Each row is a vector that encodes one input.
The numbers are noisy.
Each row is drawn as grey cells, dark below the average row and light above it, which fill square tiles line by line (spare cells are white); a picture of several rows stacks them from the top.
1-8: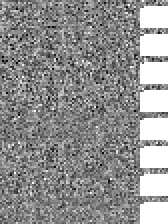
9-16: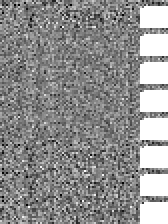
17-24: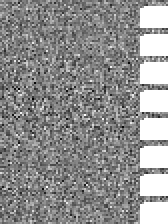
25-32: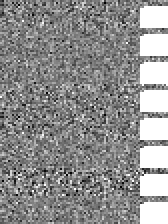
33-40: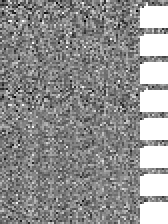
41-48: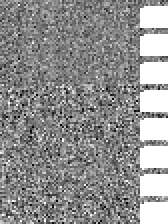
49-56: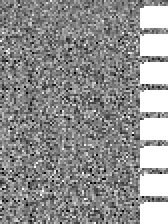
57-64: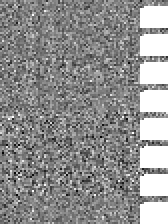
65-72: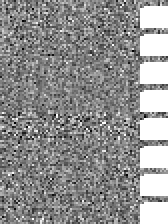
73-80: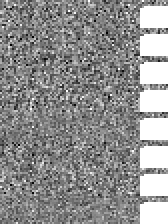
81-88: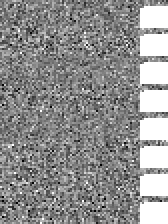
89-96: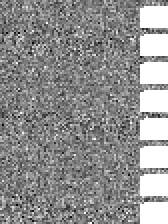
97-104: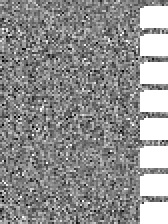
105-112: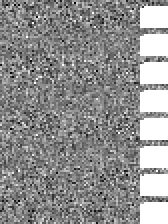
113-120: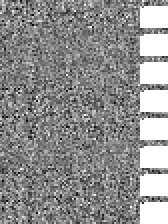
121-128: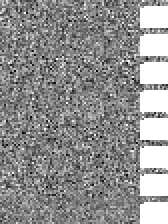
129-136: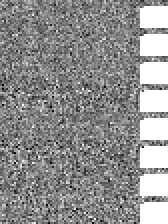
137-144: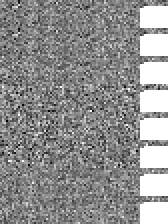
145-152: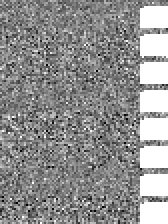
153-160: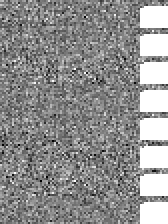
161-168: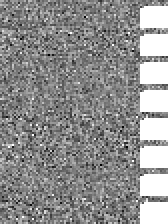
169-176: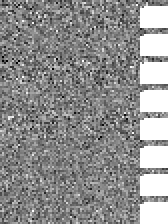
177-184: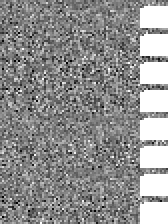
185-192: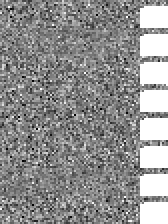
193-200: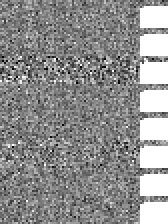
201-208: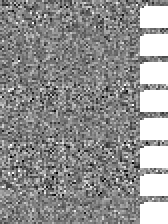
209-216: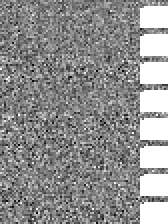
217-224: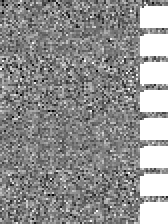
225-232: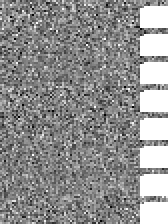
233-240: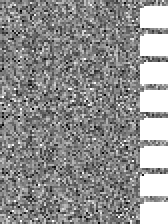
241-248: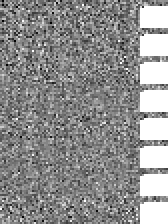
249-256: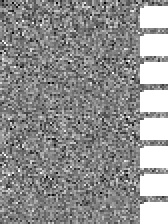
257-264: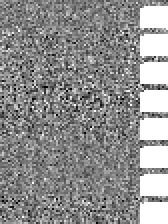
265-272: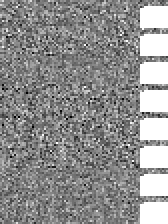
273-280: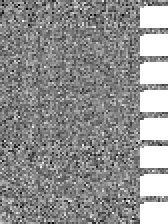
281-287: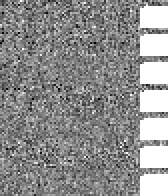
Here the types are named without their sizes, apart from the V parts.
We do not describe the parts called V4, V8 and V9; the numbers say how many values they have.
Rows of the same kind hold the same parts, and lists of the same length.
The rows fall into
6 kinds.
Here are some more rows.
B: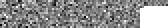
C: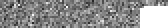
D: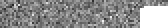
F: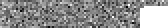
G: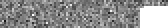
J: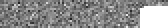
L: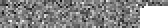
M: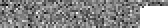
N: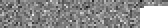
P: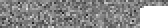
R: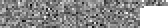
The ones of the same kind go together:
B
C, D, N
F, R
G
J, P
L, M

